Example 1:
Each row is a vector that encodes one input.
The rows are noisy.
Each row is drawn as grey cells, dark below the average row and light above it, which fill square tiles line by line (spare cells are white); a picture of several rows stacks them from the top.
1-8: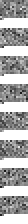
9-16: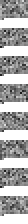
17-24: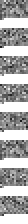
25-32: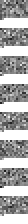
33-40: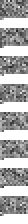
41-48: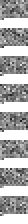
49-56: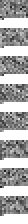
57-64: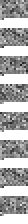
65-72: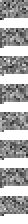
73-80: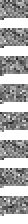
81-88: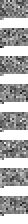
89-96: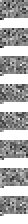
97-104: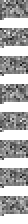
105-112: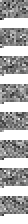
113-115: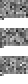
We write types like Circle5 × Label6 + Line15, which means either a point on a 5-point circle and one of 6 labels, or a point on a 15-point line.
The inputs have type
Bool × Bool × Bool.
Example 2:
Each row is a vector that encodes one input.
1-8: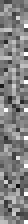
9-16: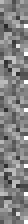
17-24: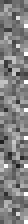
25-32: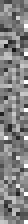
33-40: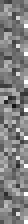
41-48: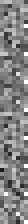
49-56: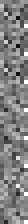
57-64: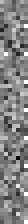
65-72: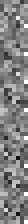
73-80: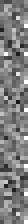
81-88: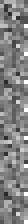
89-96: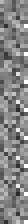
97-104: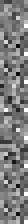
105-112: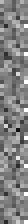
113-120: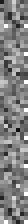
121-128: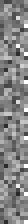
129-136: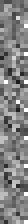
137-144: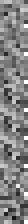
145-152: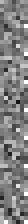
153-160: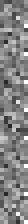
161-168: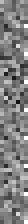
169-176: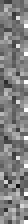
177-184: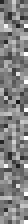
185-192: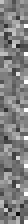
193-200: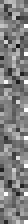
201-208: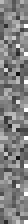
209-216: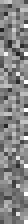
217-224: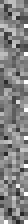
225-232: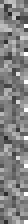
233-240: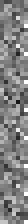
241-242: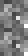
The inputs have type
Bool × Bool × Bool.
